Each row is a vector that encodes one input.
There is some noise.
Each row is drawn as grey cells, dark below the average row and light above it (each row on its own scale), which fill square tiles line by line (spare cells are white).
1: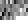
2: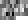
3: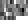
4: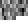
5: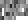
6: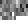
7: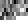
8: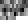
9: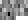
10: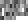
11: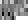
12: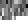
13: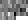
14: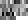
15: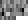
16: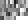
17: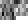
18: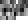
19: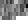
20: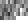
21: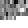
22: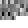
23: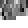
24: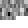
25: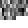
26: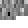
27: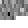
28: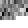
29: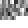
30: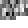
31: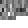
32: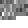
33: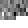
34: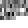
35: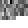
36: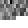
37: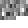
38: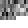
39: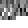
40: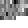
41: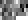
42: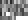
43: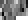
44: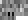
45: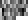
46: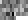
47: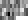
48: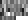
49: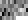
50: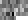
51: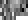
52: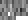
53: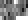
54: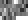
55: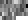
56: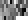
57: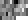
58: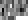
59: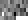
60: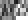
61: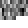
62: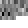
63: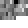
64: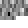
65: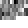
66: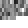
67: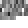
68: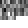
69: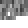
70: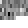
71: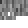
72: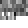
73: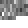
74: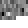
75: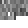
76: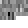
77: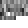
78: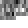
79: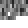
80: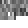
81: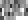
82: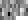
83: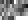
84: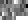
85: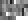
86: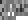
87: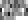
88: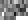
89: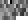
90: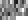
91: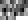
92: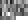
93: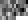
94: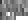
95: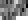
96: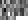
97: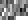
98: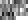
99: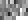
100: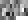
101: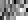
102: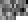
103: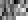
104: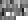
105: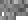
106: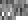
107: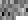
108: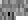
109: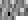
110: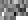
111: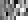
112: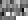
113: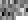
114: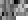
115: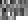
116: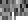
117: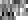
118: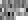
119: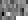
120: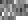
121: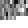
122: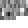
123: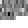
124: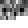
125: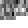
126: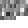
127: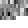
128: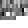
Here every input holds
four true/false values, together with either one of 5 labels, or a point on an 8-point line.
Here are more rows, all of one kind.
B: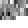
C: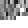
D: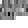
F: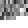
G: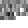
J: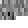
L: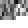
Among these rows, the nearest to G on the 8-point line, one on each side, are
C and F.
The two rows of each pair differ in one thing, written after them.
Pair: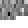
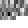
one of the four true/false values
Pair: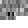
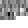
one of the four true/false values
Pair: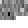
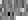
one of the four true/false values
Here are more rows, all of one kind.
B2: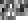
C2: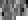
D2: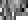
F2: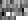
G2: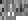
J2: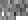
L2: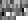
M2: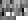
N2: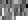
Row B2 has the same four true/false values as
F2, L2 and M2.
